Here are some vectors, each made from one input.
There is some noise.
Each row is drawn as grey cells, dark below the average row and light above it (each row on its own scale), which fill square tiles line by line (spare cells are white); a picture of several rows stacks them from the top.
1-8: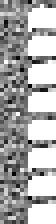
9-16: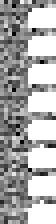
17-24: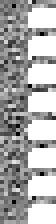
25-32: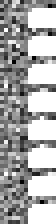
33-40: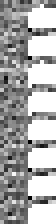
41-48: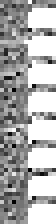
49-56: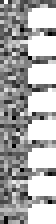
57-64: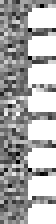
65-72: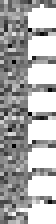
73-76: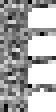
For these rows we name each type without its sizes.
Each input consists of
a list of points on a line.
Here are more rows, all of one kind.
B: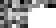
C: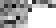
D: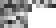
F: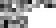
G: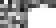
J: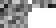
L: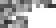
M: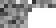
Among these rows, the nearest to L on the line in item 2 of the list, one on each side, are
D and F.
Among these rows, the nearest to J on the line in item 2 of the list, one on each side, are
G and M.
